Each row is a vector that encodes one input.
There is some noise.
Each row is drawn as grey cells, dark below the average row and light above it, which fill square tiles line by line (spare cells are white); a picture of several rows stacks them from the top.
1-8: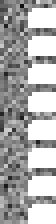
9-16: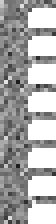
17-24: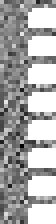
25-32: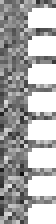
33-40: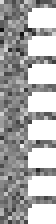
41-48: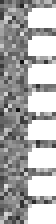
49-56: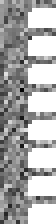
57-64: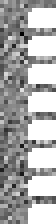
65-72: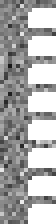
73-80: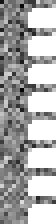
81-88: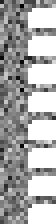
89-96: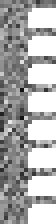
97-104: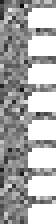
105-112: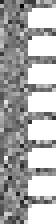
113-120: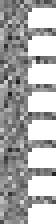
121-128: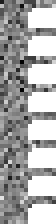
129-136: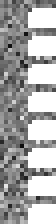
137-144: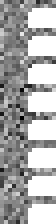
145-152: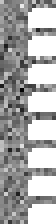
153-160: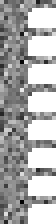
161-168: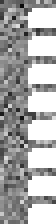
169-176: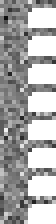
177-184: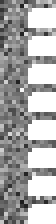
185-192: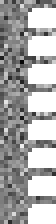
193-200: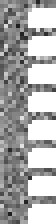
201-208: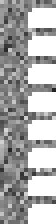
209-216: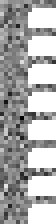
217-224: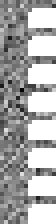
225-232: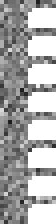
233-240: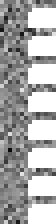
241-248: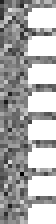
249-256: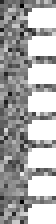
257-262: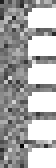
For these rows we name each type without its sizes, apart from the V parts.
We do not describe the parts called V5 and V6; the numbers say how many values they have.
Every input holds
a point on a line and a value of V6, together with either four true/false values, or a value of V5.
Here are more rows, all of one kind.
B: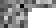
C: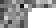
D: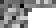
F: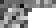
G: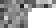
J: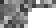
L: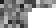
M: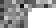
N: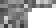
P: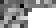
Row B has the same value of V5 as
C, G and M.
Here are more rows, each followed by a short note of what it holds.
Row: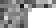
a point on a line, a value of V5 and a value of V6
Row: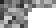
a point on a line, a value of V5 and a value of V6
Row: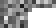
a point on a line, a value of V5 and a value of V6
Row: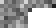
a point on a line, four true/false values and a value of V6
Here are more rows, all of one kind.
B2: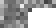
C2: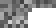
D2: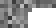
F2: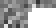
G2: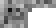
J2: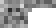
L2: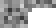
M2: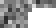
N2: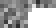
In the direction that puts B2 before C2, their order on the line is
N2, F2, L2, J2, G2, B2, C2, M2, D2.
